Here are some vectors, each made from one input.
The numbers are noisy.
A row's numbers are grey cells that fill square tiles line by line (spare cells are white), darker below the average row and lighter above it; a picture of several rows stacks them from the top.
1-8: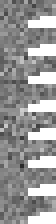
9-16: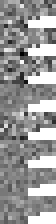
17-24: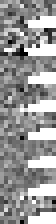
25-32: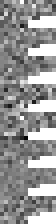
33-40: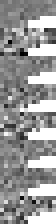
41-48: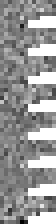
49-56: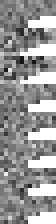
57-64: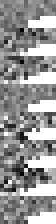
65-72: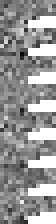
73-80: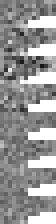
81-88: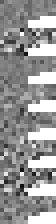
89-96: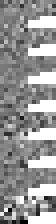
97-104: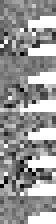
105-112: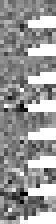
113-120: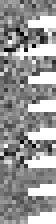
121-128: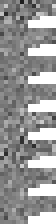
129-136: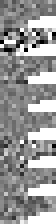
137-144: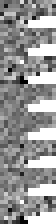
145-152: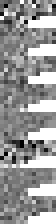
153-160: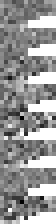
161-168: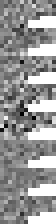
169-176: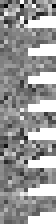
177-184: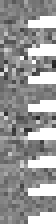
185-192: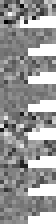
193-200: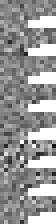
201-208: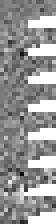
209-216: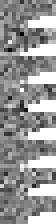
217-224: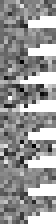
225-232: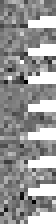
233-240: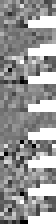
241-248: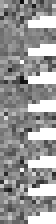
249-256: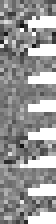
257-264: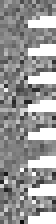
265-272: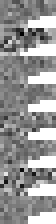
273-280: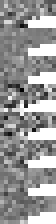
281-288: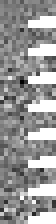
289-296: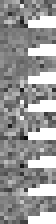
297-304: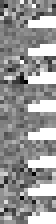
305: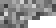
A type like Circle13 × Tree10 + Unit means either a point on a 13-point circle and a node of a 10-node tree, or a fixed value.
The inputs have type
List2(Label7 × (Line7 + Line8)).
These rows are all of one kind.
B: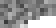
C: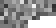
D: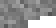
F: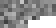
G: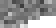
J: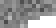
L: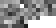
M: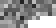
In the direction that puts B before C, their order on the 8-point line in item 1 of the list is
J, F, L, B, C, G, D, M.
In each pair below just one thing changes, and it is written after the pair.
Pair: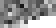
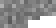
the label in item 1 of the list
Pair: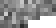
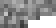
the label in item 1 of the list
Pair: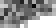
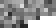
the place on the 7-point line in item 1 of the list
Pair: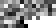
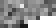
the label in item 2 of the list
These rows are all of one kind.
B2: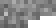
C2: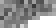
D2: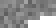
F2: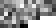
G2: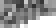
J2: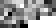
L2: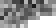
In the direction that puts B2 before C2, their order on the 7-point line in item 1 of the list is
B2, D2, J2, G2, L2, F2, C2.
